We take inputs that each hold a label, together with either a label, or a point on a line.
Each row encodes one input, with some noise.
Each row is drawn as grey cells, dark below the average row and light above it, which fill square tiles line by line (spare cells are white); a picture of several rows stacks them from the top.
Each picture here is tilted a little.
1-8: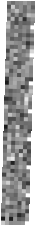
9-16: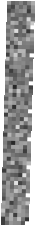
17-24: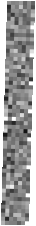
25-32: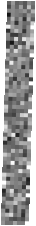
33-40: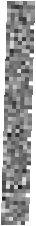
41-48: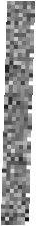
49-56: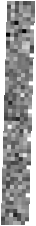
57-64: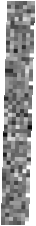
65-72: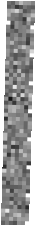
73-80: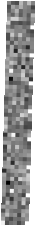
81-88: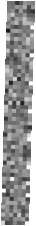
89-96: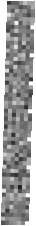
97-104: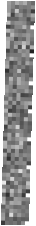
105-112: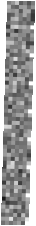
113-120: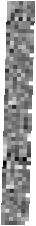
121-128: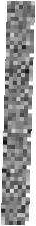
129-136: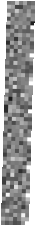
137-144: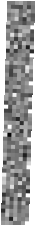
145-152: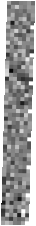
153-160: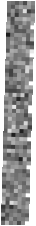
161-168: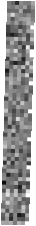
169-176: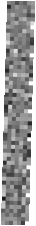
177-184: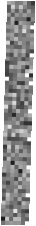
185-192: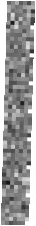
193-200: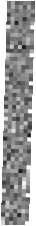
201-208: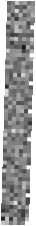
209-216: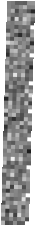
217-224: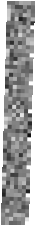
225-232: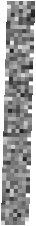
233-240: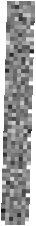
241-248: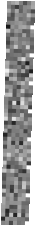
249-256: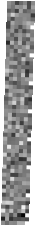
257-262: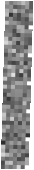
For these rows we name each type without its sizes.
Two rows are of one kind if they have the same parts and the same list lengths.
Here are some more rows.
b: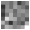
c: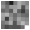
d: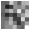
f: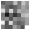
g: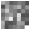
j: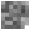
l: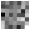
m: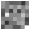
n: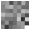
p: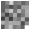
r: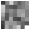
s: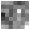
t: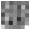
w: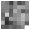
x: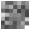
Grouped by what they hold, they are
b, c, g, j, l, m, n, s, t, w, x
d, f, p, r

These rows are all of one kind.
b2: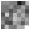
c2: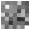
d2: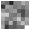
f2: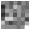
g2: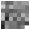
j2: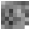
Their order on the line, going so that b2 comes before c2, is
j2, g2, b2, d2, f2, c2.
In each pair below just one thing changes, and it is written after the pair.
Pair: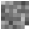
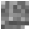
the label
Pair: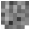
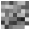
the label
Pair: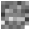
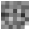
the place on the line
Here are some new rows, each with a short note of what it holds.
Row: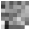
a label and a point on a line
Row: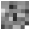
two labels
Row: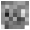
a label and a point on a line
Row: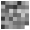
two labels
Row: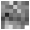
two labels
